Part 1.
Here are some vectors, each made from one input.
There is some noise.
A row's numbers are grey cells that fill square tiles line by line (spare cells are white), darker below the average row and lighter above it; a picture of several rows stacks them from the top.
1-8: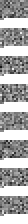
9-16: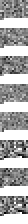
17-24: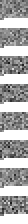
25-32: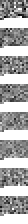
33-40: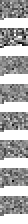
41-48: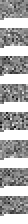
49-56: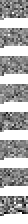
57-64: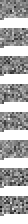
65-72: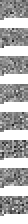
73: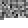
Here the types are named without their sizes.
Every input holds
a list of points on a line.
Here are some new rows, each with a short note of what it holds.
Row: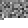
a list of one item
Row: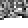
the empty list
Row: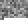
a list of two items
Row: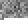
a list of two items
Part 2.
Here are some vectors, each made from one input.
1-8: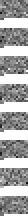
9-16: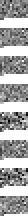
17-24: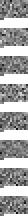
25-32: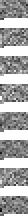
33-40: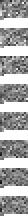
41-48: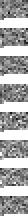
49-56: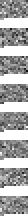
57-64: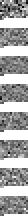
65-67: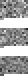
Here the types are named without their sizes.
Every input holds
a list of items, each a point on each of two lines.
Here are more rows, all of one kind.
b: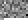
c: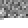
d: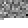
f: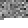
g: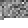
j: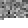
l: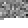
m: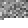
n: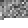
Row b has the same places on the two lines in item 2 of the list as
d, g and l.
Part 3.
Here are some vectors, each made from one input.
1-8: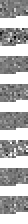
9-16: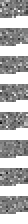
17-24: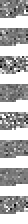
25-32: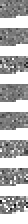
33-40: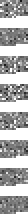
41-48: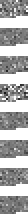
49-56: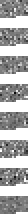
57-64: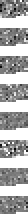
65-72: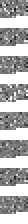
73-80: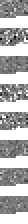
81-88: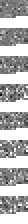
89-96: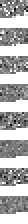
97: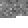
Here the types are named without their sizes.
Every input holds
either a fixed value, or a node of a tree and a true/false value.
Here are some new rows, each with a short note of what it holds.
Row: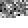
a fixed value
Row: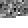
a fixed value
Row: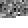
a fixed value
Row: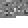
a node of a tree and a true/false value
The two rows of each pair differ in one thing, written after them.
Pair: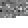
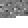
the true/false value
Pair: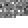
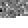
the true/false value
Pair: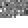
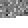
the node of the tree
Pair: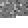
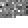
the node of the tree
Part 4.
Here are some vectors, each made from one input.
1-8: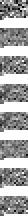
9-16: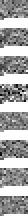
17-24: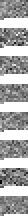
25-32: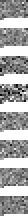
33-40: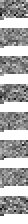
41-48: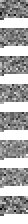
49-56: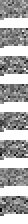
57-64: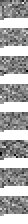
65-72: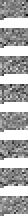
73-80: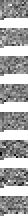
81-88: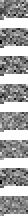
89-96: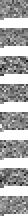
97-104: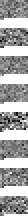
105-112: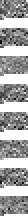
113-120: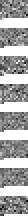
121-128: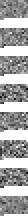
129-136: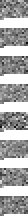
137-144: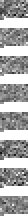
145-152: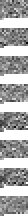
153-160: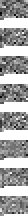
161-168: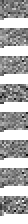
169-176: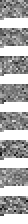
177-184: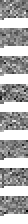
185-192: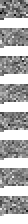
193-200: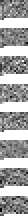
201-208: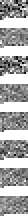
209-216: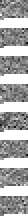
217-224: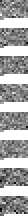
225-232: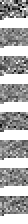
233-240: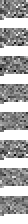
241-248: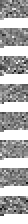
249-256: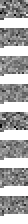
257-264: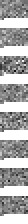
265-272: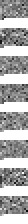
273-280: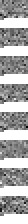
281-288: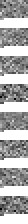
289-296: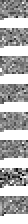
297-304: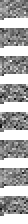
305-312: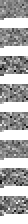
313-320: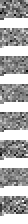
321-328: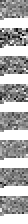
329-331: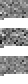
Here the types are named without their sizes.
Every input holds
a list of items, each a point on each of two lines.
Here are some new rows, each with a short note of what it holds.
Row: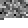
a list of one item
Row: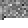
a list of two items
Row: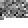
a list of one item
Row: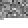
a list of two items
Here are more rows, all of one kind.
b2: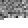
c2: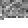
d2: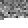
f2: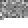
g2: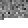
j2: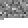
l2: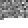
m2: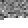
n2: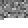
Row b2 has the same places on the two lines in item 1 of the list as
d2, m2 and n2.
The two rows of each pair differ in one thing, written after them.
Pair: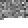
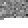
the place on one of the two lines in item 1 of the list
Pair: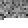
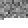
the place on one of the two lines in item 1 of the list
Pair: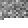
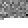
the place on one of the two lines in item 1 of the list
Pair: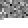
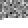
the place on one of the two lines in item 2 of the list
